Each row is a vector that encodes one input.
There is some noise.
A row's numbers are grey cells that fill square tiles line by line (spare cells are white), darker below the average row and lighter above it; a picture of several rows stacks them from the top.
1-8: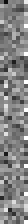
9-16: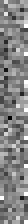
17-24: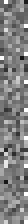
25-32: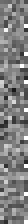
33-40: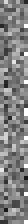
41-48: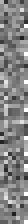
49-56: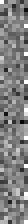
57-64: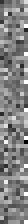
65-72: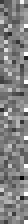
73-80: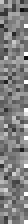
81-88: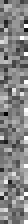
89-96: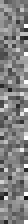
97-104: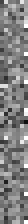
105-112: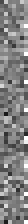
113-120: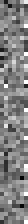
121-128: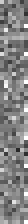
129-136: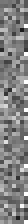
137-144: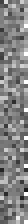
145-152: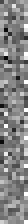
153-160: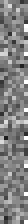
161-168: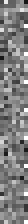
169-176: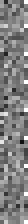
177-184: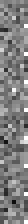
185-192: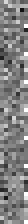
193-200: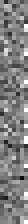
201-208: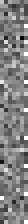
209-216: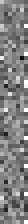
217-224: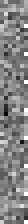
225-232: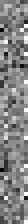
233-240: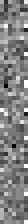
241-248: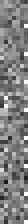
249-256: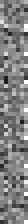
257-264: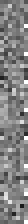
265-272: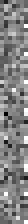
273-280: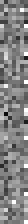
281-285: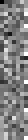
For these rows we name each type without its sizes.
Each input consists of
a point on each of two lines and three true/false values, together with either a fixed value, or a node of a tree.
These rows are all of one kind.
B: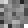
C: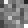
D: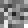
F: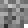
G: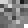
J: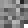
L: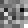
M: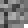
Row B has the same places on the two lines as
G and J.
